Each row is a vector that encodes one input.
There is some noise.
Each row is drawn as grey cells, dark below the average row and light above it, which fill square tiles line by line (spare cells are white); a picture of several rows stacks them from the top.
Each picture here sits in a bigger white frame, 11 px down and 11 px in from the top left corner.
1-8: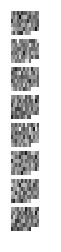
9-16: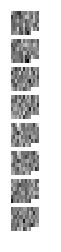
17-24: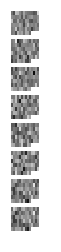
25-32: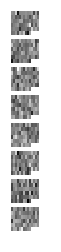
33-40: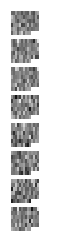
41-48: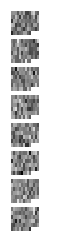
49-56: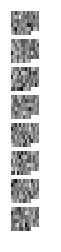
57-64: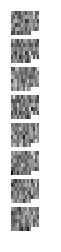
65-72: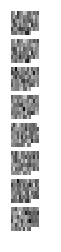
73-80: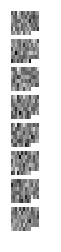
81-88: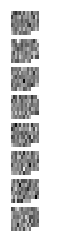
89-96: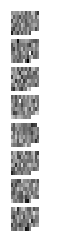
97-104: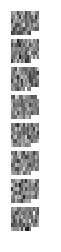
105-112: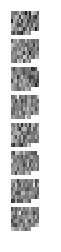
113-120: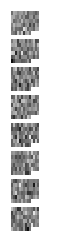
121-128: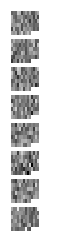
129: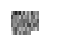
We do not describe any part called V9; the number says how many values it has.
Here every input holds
a value of V9, together with either a point on a 4-point line, or a point on a 5-point line.
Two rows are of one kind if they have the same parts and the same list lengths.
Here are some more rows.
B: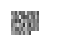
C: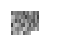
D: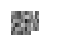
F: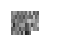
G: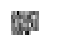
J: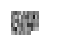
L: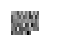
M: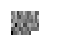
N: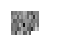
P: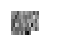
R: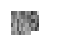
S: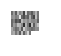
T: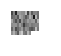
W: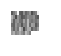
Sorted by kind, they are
B, C, J, N, R, S, T, W
D, F, G, L, M, P

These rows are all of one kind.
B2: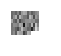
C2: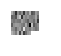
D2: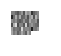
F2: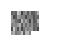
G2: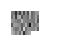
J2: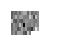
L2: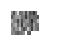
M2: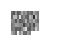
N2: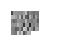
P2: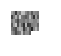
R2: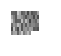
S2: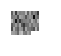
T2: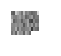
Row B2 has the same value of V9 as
J2, M2, N2 and T2.
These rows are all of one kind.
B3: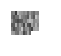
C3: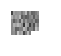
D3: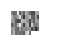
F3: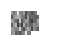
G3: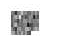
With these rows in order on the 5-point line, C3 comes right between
D3 and G3.
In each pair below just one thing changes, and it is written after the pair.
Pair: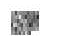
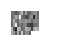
the place on the 5-point line
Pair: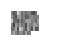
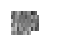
the value of V9
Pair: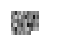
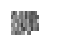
the place on the 5-point line
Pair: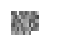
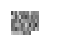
the place on the 5-point line
